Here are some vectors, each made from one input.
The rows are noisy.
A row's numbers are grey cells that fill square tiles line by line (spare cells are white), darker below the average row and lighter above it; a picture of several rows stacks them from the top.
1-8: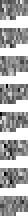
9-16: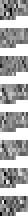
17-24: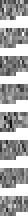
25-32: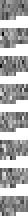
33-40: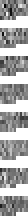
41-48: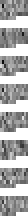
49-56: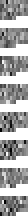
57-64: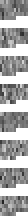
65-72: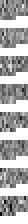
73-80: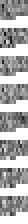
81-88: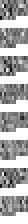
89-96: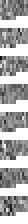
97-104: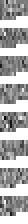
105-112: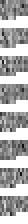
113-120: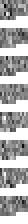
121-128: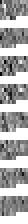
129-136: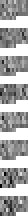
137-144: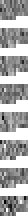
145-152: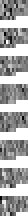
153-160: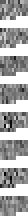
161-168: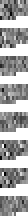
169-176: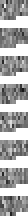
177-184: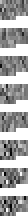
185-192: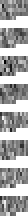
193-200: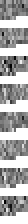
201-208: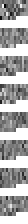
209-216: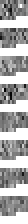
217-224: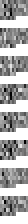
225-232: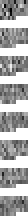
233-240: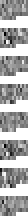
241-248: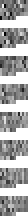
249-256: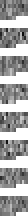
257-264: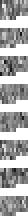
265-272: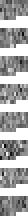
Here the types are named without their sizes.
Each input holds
a point on a circle and a node of a tree, together with a list of points on a line.
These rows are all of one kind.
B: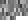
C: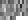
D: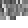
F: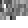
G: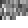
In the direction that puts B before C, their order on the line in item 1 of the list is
B, G, C, D, F.
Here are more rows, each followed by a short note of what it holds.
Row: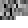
a point on a circle and a node of a tree, together with the empty list
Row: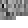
a point on a circle and a node of a tree, together with a list of two items
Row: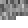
a point on a circle and a node of a tree, together with a list of two items
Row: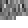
a point on a circle and a node of a tree, together with a list of three items
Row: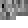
a point on a circle and a node of a tree, together with a list of two items
